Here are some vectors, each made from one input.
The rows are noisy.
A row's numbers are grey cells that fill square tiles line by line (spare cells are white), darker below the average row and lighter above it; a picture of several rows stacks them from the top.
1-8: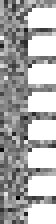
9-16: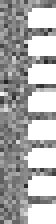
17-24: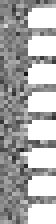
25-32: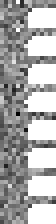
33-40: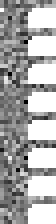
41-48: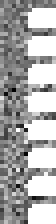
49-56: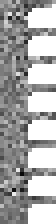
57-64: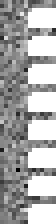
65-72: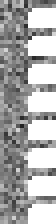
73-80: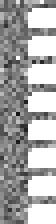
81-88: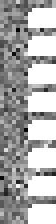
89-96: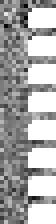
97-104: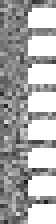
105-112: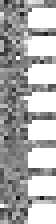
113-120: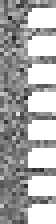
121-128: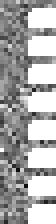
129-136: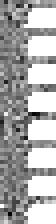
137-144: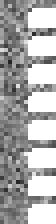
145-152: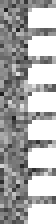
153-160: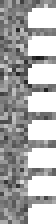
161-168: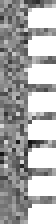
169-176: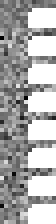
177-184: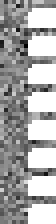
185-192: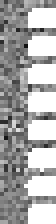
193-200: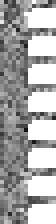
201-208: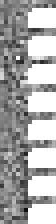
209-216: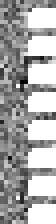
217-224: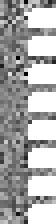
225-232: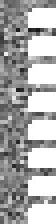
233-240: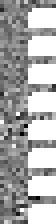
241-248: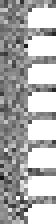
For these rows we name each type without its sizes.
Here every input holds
either three true/false values, or a list of points on a line.
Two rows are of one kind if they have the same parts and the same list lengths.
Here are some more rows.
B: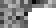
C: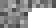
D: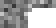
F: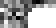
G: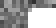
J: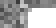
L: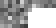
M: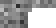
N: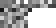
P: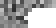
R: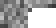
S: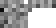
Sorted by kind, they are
B, F, G, R
C, D, M, P, S
J, L
N

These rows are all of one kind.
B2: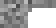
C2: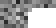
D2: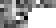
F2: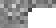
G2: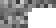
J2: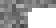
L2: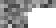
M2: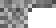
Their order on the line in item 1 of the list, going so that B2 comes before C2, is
D2, M2, F2, B2, L2, G2, J2, C2.
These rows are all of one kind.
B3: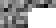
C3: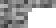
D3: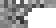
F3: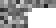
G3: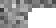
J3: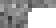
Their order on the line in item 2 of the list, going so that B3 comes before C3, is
B3, D3, J3, F3, G3, C3.
